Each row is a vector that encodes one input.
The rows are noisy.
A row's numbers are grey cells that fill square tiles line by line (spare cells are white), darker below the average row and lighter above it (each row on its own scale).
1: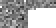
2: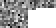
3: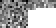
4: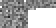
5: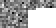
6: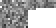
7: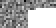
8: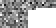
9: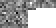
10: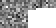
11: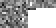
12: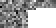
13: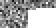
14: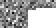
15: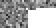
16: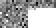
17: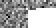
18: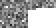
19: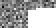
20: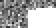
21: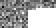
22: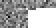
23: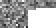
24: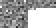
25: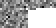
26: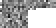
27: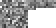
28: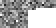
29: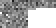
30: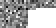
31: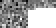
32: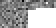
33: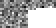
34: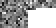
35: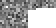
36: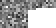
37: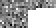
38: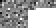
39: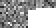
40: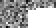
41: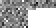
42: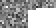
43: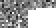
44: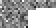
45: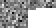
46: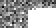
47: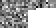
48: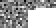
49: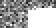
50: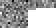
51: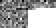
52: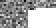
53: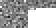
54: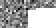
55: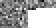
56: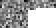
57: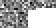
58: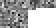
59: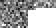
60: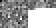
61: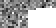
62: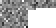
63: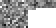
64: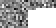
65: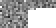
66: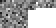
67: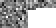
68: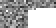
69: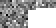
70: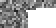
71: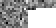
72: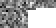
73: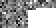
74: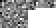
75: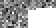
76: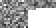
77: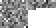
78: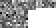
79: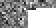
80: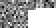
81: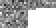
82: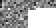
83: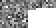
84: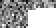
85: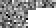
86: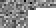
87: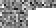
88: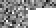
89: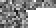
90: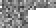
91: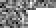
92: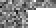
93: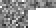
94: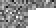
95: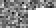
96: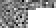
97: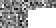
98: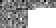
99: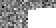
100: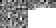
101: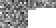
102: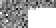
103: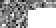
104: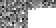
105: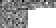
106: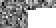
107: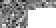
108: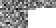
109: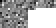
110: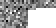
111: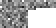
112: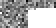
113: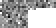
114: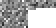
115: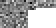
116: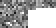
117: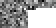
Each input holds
either a fixed value, or a point on a 3-point line and a point on a 4-point line, or four true/false values.
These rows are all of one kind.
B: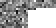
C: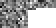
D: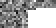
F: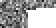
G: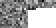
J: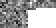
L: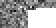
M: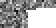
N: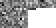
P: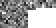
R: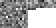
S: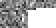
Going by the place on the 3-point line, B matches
C, D and J.
